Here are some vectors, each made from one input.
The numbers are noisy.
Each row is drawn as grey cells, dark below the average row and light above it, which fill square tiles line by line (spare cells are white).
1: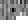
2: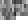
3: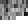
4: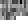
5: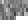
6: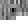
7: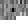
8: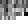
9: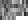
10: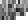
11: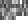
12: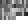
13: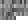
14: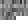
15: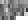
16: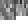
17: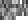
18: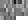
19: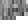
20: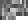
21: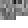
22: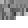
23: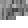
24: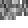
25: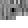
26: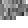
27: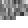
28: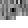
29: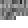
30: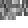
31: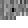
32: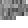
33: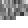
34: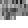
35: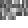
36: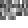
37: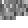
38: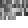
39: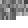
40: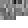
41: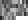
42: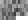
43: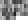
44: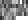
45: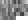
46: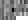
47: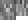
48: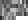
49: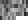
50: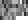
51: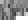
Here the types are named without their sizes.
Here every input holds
either a point on a line, or three true/false values.
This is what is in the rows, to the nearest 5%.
About 35% of them hold a point on a line. The rest hold three true/false values.
